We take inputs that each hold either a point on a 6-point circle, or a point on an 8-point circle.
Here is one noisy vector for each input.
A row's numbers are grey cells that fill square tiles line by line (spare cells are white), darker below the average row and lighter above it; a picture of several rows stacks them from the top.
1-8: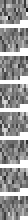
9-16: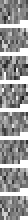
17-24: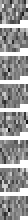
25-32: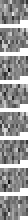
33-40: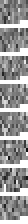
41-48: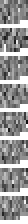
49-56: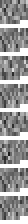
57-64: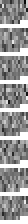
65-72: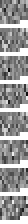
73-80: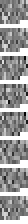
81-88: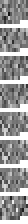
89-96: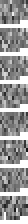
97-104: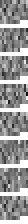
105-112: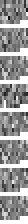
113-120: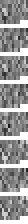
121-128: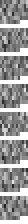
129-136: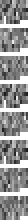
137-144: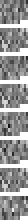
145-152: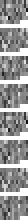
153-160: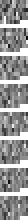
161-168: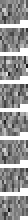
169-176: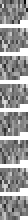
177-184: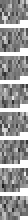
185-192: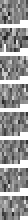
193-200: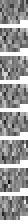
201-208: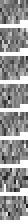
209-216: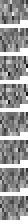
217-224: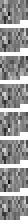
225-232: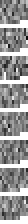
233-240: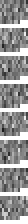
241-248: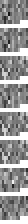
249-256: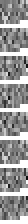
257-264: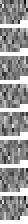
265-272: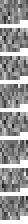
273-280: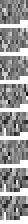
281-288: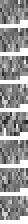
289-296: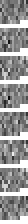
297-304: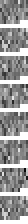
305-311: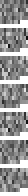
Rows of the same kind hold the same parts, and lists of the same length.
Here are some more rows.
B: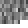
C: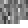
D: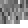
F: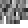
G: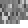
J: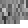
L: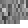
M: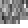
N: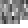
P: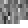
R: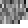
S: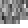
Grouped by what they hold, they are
B, C, D, J, L, M, N, P, S
F, G, R

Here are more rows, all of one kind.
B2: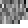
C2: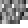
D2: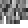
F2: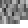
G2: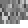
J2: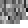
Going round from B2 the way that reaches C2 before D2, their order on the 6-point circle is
B2, C2, D2, F2, G2, J2.
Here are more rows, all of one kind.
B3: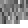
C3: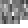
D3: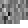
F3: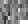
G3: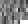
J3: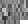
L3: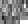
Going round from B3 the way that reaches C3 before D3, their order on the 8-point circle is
B3, G3, C3, L3, J3, D3, F3.
